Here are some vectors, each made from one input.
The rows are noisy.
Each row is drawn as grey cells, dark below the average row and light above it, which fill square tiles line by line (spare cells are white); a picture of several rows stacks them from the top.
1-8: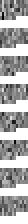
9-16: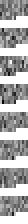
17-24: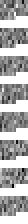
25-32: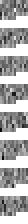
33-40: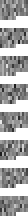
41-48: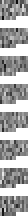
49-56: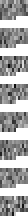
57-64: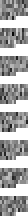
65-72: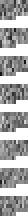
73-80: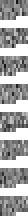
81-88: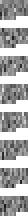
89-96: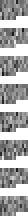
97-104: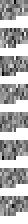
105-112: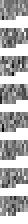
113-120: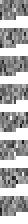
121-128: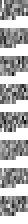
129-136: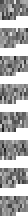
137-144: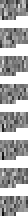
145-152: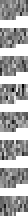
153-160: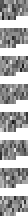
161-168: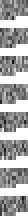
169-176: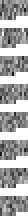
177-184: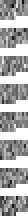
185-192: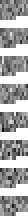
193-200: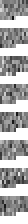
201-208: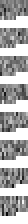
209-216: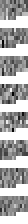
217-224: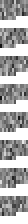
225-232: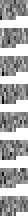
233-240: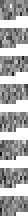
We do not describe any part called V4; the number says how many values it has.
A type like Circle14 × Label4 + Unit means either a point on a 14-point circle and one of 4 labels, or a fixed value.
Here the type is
Line5 × List2(V4) + List2(Line6).
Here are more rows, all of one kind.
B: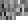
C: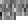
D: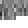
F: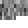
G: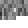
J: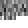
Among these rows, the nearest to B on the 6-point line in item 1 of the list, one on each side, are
G and J.
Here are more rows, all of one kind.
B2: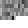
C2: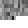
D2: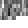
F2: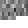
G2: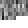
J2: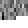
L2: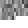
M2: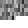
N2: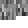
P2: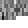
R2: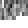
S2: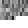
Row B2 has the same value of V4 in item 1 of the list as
C2, D2 and R2.
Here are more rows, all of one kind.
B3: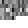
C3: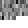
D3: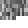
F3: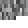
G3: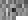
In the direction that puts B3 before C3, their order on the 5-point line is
B3, G3, D3, C3, F3.
